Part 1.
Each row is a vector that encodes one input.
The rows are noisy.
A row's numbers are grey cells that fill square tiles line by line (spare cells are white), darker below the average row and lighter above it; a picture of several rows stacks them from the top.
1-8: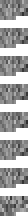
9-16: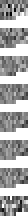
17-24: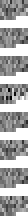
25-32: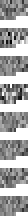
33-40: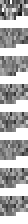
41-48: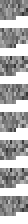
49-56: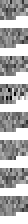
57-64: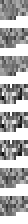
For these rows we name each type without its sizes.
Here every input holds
a point on a line.
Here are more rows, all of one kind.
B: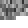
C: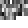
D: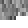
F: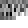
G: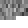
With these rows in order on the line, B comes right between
D and F.
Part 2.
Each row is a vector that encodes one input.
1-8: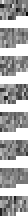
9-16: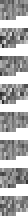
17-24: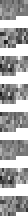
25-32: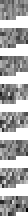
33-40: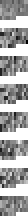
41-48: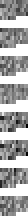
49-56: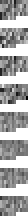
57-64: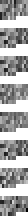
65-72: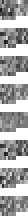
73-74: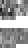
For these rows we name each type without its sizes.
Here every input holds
a node of a tree.
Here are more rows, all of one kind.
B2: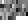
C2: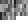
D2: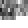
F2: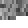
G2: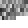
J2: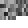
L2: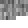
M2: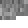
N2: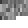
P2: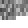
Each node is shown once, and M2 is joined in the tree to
F2, L2 and N2.
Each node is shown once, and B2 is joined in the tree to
F2.
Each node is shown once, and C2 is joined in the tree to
N2.
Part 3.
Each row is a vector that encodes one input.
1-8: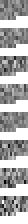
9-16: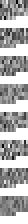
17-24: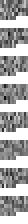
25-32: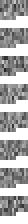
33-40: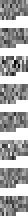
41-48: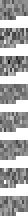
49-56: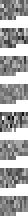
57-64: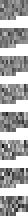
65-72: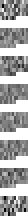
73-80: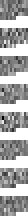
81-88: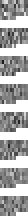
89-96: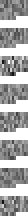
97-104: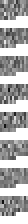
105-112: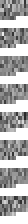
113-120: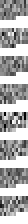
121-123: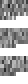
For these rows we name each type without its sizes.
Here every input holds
three true/false values.
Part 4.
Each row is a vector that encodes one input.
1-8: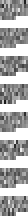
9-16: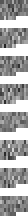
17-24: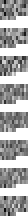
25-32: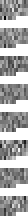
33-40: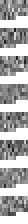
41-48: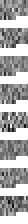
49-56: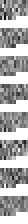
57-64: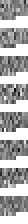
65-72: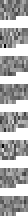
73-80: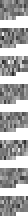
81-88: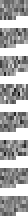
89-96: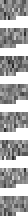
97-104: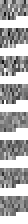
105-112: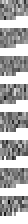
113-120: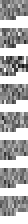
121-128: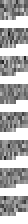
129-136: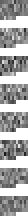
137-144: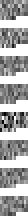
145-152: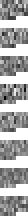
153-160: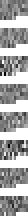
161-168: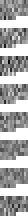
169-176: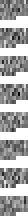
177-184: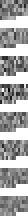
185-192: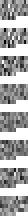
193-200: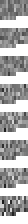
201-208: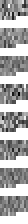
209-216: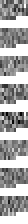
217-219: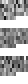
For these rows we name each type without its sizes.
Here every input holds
three true/false values.
